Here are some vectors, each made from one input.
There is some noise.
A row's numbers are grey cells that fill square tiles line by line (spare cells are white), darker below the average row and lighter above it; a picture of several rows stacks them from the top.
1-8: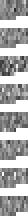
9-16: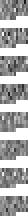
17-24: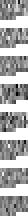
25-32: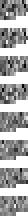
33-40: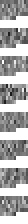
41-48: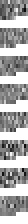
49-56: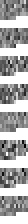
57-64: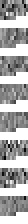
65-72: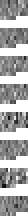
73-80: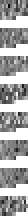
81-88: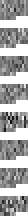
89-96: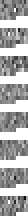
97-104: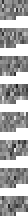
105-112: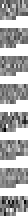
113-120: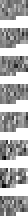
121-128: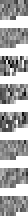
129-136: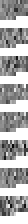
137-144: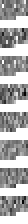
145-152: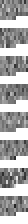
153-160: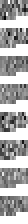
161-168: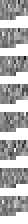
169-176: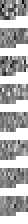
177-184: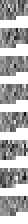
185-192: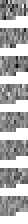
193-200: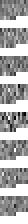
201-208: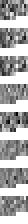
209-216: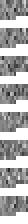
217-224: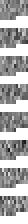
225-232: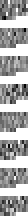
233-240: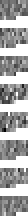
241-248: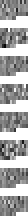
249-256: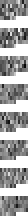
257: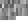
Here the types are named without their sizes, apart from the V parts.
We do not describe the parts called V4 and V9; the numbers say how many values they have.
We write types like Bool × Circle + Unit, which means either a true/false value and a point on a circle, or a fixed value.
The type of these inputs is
Circle + Tree × (Tree + V4 × V9).
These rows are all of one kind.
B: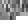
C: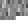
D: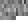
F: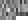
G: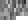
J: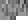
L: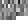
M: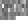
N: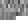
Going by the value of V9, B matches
C and M.
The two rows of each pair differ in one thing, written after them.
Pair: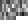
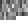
the value of V4
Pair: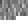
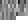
the node of the tree
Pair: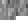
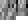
the value of V4
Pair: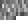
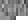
the node of the tree
